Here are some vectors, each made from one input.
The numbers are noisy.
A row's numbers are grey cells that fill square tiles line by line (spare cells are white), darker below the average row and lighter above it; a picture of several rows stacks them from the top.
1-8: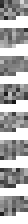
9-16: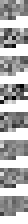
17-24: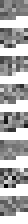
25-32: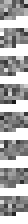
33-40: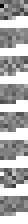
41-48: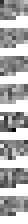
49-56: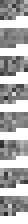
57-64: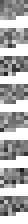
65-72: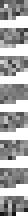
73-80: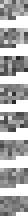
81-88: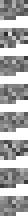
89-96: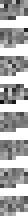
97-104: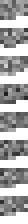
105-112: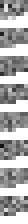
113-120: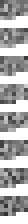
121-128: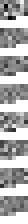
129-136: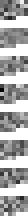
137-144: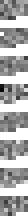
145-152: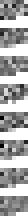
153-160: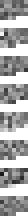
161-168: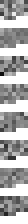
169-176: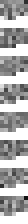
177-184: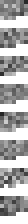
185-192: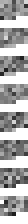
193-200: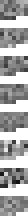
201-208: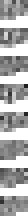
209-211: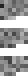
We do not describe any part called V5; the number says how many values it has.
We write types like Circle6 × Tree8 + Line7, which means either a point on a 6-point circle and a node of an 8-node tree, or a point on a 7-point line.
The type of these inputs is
Tree8 + Tree16 + V5.
